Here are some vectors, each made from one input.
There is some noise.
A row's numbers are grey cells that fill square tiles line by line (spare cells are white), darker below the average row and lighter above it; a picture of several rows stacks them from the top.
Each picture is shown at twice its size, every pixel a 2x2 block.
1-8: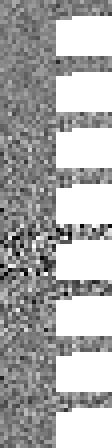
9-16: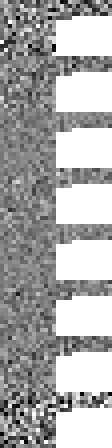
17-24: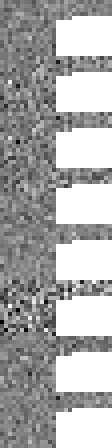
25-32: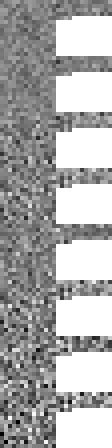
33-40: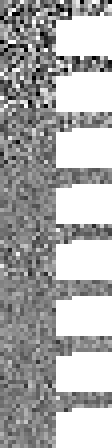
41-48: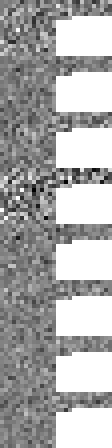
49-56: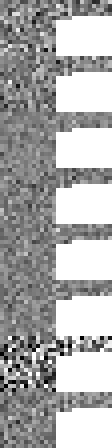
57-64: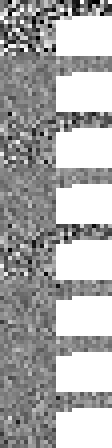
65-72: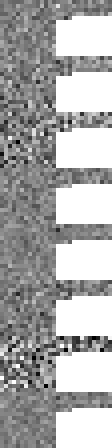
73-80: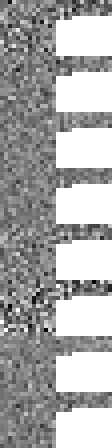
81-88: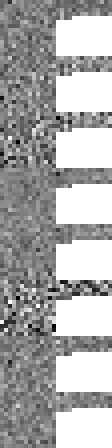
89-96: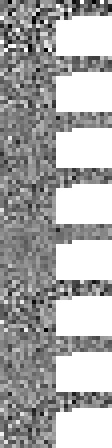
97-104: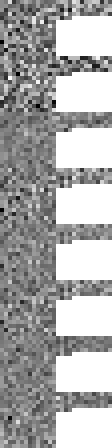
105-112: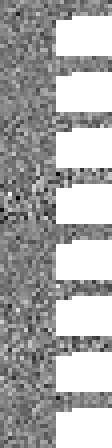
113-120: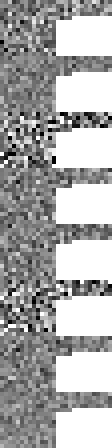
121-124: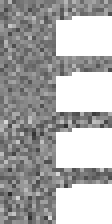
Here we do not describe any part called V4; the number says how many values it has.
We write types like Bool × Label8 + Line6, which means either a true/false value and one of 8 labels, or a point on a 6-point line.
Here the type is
List2(Bool × V4).
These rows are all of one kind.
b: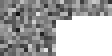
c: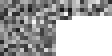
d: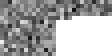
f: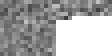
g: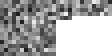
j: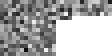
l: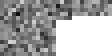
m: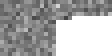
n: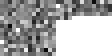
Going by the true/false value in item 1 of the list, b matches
d and l.
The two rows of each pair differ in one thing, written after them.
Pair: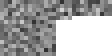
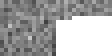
the true/false value in item 1 of the list
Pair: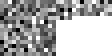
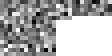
the value of V4 in item 2 of the list
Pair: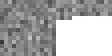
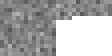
the value of V4 in item 2 of the list
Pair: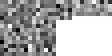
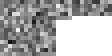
the true/false value in item 1 of the list
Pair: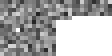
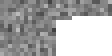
the value of V4 in item 1 of the list
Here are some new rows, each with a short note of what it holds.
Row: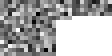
a list of two items
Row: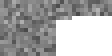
a list of two items
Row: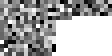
the empty list
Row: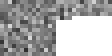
a list of two items
